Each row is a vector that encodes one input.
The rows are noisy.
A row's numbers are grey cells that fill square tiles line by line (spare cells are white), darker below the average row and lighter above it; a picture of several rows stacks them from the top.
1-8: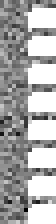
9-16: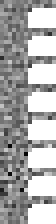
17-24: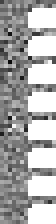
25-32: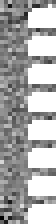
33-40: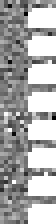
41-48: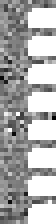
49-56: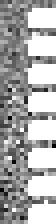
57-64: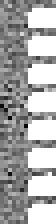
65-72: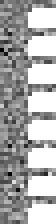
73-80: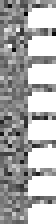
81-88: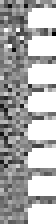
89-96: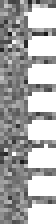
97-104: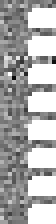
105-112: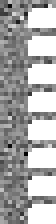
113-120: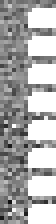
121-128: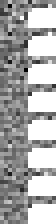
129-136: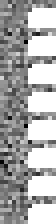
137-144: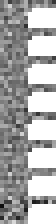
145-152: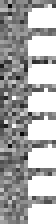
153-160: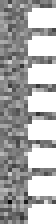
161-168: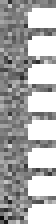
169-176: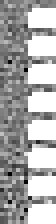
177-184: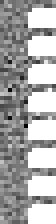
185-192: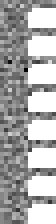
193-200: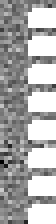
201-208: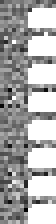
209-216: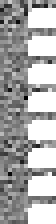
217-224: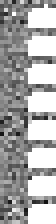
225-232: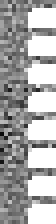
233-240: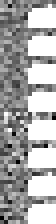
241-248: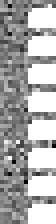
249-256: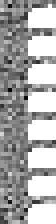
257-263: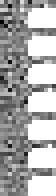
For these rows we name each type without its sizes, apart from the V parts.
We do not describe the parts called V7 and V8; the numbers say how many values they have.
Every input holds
either a point on a circle, a true/false value, a value of V7 and a value of V8, or a fixed value, or a node of a tree.
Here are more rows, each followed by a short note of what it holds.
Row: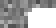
a point on a circle, a true/false value, a value of V7 and a value of V8
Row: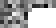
a node of a tree
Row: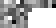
a fixed value
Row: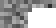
a point on a circle, a true/false value, a value of V7 and a value of V8
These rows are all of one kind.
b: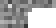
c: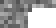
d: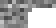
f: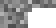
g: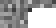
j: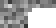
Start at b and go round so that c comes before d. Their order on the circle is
b, c, j, g, d, f.
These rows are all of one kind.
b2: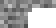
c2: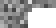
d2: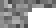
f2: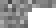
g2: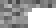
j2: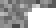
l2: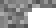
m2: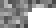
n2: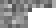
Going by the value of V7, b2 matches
c2, f2 and n2.
